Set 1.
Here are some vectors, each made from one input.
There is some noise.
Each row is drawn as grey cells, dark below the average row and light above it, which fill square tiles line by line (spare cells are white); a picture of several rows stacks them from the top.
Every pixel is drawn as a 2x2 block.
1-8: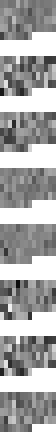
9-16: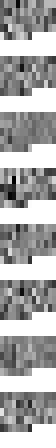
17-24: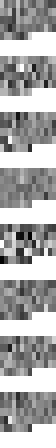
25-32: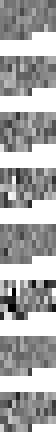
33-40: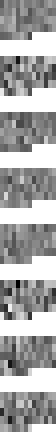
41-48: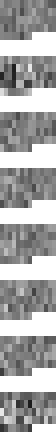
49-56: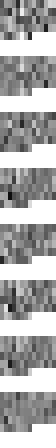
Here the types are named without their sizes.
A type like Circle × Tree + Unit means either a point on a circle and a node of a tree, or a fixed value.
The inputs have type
Bool × Line.
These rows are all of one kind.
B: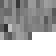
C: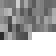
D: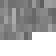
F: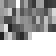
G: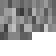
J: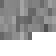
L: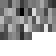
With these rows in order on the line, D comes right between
C and G.
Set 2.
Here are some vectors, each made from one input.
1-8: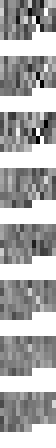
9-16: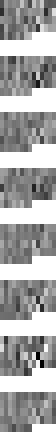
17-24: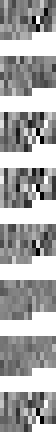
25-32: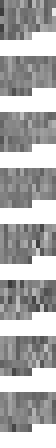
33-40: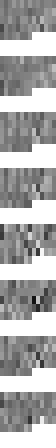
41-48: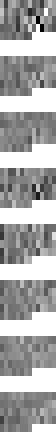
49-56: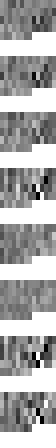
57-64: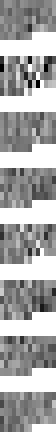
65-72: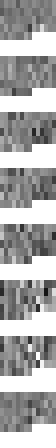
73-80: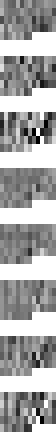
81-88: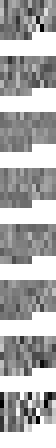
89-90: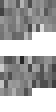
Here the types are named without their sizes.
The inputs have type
Line + Tree.
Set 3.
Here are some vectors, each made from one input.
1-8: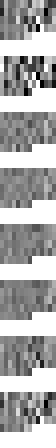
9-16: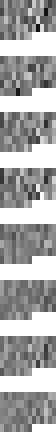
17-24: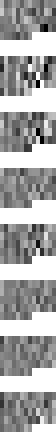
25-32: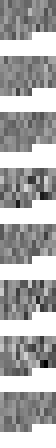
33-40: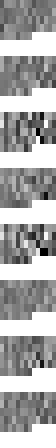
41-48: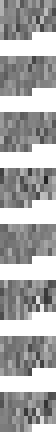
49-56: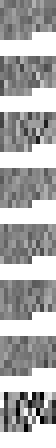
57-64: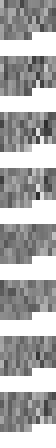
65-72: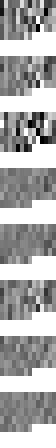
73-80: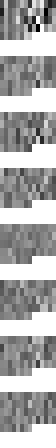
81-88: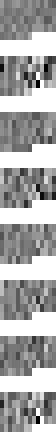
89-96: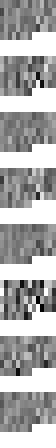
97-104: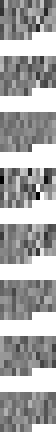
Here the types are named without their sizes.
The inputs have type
Bool × (Tree + Unit).
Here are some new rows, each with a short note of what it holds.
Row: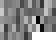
a node of a tree and a true/false value
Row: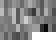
a true/false value
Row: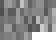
a node of a tree and a true/false value
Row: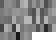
a true/false value
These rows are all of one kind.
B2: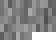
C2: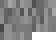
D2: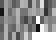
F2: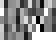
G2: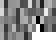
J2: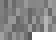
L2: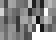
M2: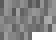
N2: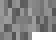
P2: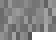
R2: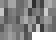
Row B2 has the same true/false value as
F2, G2 and N2.
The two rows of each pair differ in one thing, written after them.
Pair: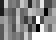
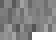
the node of the tree
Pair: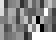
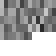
the node of the tree
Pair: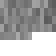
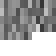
the node of the tree
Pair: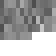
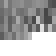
the true/false value
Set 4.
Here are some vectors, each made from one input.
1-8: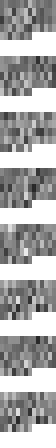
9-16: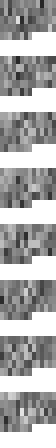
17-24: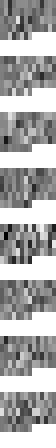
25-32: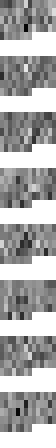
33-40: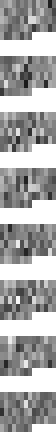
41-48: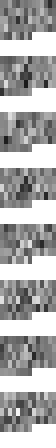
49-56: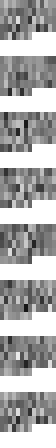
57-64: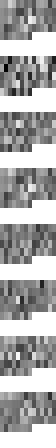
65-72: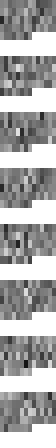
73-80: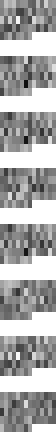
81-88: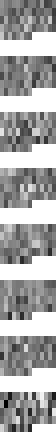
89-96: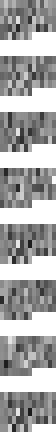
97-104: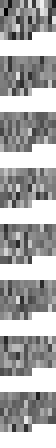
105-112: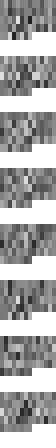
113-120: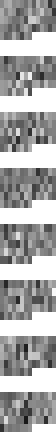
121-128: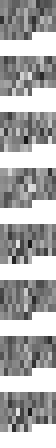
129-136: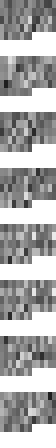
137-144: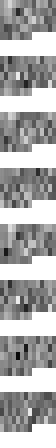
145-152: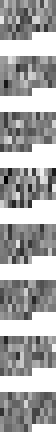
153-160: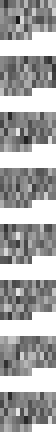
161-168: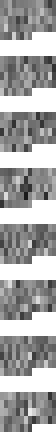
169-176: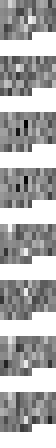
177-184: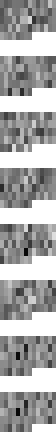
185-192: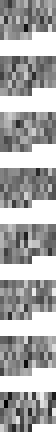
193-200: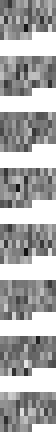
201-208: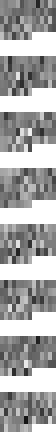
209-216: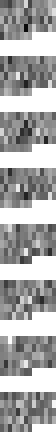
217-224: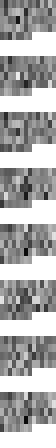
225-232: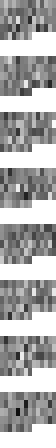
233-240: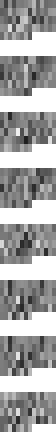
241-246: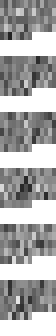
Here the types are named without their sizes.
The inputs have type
List(Circle).
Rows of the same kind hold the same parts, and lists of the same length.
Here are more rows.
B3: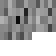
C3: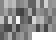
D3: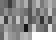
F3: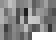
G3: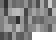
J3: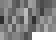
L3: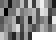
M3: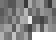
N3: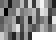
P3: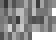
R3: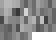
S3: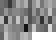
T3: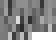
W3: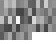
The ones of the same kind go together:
B3, F3, G3, J3, M3, P3, R3
C3, D3, S3, T3, W3
L3, N3

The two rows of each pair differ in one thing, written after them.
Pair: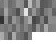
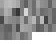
the place on the circle in item 1 of the list
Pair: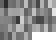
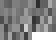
the place on the circle in item 1 of the list
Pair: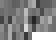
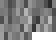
the place on the circle in item 2 of the list
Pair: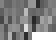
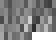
the place on the circle in item 2 of the list
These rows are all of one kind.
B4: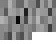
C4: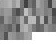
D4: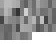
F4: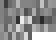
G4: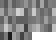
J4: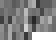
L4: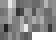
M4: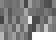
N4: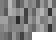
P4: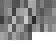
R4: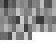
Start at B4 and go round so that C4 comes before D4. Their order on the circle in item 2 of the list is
B4, F4, M4, R4, C4, D4, G4, P4, J4, L4, N4.
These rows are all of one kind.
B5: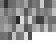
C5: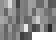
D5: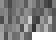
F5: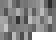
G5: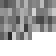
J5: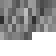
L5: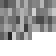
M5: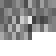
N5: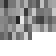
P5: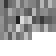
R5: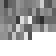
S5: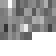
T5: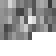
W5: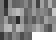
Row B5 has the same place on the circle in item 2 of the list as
D5, R5 and T5.
